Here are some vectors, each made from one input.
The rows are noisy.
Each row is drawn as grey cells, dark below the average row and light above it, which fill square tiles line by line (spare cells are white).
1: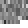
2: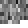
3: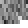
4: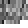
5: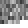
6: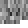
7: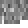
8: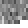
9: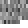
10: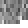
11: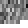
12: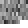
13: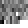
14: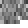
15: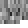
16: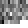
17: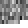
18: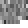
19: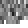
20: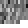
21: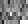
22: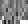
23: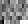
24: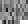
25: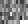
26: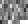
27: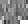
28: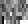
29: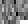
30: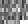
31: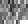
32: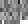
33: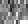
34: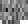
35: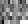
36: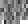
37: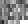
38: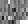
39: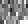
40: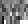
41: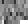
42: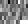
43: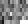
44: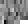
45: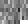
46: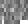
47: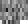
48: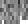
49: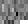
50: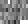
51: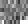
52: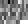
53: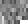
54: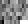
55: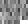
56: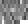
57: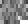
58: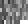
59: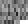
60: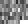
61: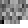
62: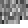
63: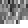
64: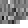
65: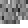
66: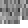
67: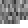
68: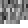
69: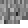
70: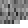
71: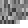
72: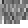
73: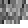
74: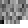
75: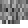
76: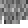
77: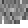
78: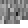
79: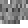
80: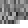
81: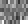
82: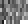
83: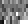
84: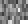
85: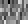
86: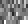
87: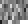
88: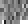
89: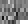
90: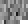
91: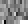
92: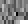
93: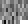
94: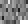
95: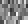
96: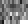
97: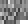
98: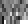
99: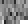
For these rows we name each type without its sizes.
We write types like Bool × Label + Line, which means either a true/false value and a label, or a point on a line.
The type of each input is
Line × (Line + Tree).
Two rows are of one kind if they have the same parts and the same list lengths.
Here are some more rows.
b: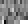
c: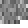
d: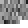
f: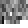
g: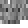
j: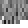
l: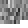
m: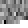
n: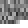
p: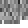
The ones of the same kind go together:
b, c, d, g, j, l, m, n, p
f

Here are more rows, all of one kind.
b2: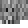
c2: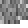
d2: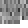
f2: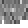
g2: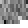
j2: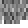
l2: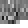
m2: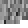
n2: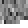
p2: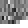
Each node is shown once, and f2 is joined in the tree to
d2 and j2.
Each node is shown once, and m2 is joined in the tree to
d2 and n2.
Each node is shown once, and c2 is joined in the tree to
b2, d2 and g2.
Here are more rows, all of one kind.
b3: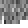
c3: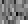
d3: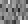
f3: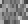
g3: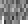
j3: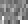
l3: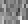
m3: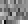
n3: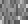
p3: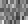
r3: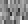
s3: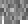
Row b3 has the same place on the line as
g3, j3 and s3.
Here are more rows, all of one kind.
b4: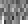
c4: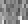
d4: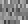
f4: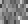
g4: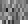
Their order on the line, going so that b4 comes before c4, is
f4, b4, c4, d4, g4.
